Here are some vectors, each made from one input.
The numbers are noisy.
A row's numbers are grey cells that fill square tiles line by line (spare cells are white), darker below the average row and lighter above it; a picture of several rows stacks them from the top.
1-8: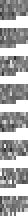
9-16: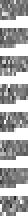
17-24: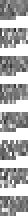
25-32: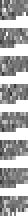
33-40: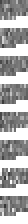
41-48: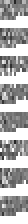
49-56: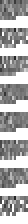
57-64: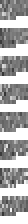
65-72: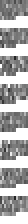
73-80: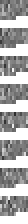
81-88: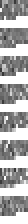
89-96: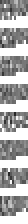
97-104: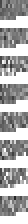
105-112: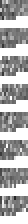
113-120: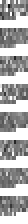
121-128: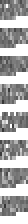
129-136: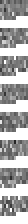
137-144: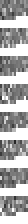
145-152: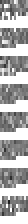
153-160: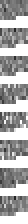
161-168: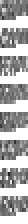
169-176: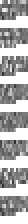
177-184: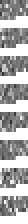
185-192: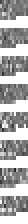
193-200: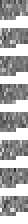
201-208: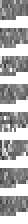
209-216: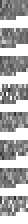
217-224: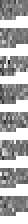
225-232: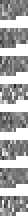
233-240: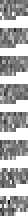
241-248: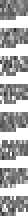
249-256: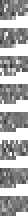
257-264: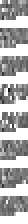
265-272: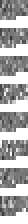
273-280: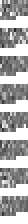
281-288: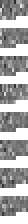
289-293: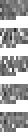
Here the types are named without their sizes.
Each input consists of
a point on a line.
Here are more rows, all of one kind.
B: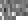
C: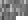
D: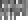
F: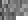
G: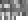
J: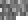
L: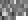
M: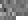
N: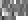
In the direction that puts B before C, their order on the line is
F, J, D, G, B, M, C, L, N.
